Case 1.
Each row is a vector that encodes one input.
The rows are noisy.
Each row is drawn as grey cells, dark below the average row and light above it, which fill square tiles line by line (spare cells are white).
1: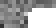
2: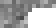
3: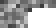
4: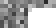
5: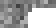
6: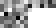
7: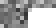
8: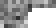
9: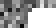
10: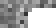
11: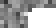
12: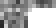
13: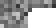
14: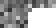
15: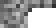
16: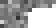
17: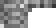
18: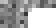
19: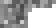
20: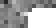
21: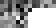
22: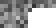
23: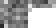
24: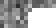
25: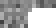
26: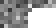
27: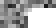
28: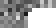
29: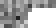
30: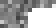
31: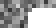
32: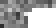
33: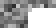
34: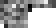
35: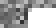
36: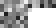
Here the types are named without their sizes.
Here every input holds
a point on each of two lines.
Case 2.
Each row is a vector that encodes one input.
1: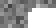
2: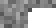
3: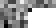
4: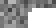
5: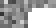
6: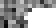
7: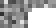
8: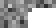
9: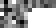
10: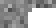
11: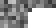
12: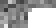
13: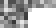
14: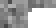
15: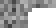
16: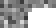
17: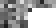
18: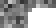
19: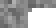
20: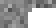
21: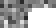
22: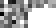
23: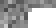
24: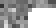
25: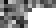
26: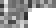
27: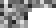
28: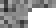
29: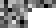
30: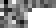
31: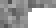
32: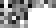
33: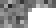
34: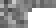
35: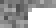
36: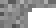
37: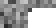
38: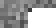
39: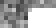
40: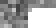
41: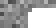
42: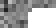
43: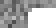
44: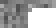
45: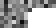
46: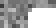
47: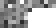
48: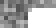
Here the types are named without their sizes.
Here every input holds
a label.
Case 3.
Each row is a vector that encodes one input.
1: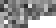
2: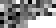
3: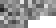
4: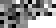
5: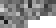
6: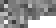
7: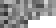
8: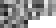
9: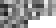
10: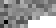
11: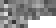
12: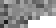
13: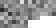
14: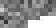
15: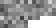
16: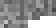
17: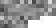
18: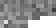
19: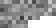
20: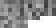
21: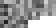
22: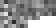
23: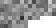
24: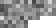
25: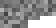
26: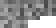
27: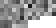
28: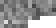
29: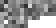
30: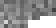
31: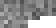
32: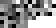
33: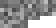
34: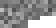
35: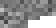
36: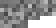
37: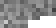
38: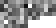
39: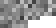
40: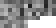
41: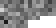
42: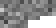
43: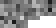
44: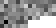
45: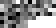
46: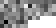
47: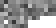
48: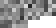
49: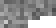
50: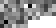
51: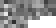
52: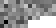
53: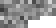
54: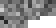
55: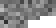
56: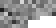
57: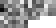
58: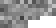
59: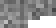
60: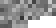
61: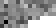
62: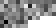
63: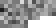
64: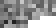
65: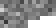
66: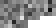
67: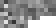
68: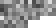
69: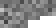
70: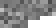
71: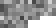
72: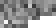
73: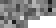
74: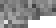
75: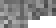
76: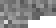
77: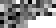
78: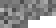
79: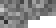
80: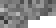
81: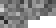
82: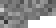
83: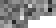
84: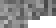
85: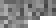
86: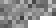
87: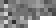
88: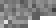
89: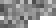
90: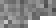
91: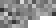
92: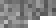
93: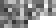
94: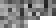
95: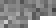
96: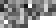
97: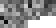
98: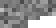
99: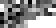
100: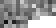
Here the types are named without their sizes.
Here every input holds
either a fixed value, or three true/false values.
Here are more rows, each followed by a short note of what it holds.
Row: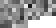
three true/false values
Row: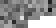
three true/false values
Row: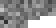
three true/false values
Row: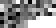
a fixed value
